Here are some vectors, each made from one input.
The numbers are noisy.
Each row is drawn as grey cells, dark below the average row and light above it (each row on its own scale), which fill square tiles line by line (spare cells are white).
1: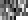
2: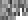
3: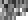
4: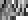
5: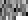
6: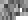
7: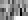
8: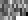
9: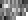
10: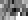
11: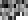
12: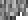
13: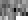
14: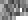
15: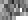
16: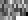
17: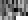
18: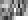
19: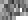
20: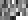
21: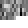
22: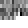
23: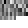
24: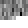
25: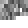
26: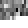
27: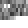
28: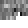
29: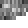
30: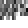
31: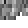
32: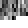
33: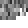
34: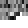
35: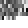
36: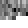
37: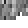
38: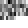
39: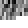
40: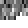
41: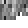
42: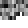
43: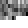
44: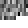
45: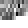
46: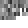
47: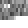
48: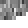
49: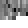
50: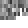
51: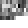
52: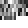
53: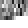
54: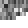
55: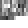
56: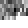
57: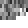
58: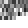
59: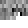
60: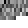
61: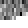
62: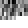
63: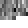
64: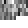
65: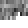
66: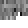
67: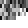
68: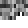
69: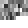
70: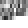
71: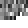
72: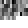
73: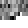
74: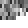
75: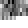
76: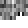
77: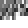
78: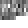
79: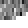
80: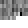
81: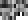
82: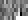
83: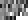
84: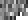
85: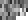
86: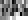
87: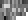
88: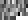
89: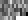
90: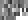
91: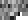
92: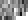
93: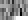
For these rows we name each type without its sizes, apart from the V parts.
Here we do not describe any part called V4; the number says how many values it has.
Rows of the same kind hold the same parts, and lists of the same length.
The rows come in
2 kinds.
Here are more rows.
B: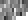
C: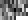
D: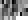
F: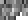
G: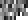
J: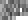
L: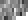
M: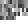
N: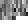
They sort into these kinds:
B, D, J, L, M
C, F, G, N

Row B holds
three true/false values and a value of V4.
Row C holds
a label and a value of V4.
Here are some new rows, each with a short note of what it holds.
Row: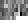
three true/false values and a value of V4
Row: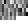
a label and a value of V4
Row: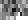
three true/false values and a value of V4
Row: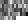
a label and a value of V4
